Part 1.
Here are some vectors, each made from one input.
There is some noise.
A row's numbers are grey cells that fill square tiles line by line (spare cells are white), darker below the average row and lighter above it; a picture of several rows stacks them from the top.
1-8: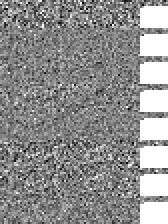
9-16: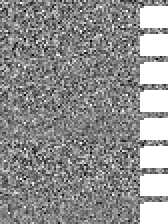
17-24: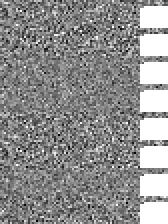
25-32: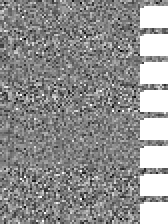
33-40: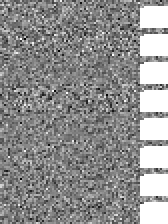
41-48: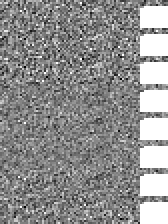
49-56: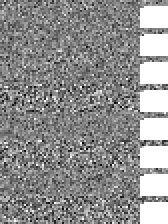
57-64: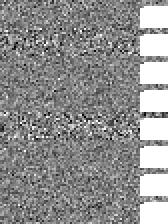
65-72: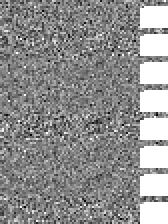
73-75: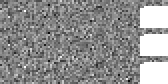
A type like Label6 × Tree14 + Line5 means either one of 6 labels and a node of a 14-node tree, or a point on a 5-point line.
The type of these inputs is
Line5 + Tree10.
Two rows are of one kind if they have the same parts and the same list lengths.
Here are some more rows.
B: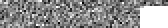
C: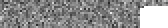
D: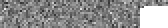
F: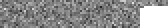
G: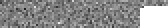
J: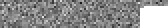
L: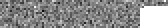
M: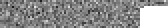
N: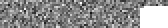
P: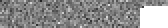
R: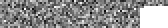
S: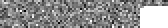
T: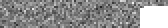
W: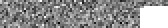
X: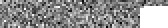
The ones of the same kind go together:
B, N, R, S, W, X
C, D, F, G, J, L, M, P, T

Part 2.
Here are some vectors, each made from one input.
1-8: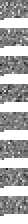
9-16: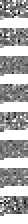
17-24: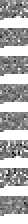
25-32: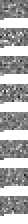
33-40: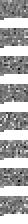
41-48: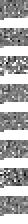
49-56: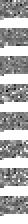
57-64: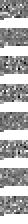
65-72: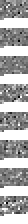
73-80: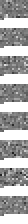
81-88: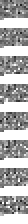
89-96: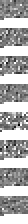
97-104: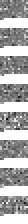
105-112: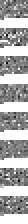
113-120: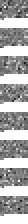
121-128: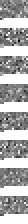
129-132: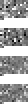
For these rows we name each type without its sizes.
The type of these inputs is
List(Circle).
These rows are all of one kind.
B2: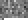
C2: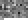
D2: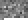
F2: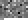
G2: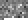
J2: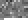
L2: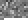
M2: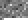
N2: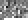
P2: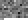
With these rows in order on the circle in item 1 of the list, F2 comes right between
J2 and P2.
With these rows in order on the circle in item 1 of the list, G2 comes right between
B2 and D2.
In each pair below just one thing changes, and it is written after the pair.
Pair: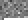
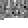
the place on the circle in item 1 of the list
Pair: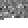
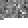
the place on the circle in item 1 of the list
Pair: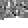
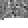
the place on the circle in item 2 of the list
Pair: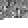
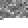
the place on the circle in item 2 of the list
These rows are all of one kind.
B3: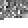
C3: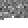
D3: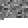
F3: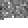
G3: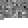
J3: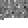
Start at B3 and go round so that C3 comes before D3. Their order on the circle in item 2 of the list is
B3, C3, J3, F3, D3, G3.
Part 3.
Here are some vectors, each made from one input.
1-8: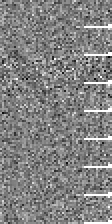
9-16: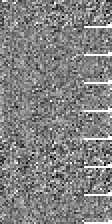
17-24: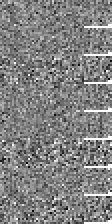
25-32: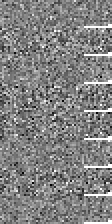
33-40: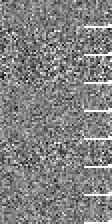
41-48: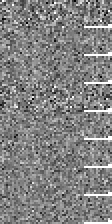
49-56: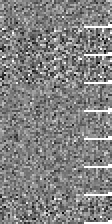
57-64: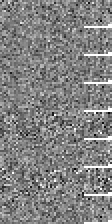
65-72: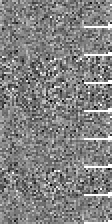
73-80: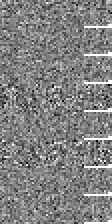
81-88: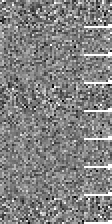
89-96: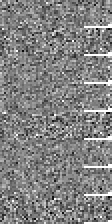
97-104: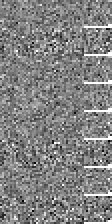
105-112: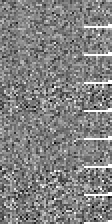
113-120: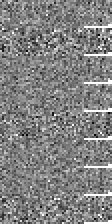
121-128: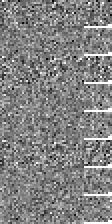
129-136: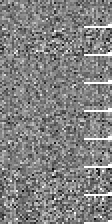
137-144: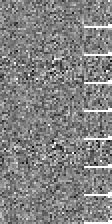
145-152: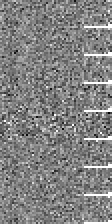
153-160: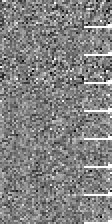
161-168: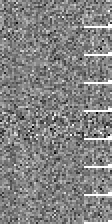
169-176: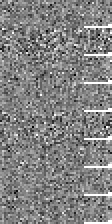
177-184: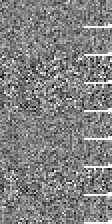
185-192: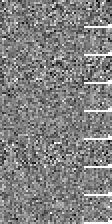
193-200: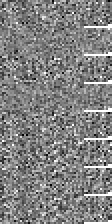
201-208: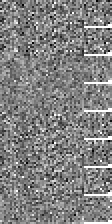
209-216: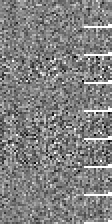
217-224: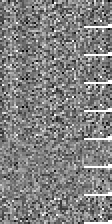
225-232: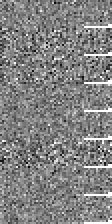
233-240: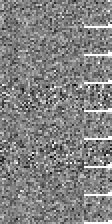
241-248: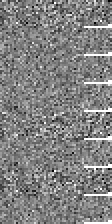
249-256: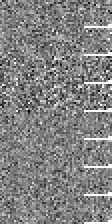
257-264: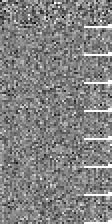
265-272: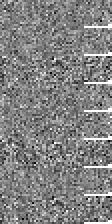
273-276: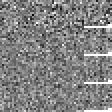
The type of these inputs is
Bool × Line11.
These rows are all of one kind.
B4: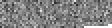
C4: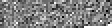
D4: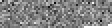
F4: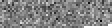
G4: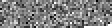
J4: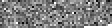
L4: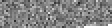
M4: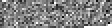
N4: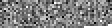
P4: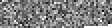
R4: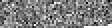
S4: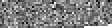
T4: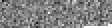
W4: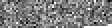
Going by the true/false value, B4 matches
D4, F4, L4 and T4.
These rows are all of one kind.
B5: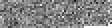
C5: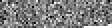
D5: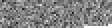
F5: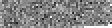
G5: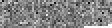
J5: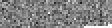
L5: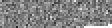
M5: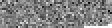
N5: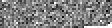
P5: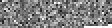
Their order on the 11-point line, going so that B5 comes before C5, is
F5, B5, P5, D5, C5, J5, L5, N5, G5, M5.
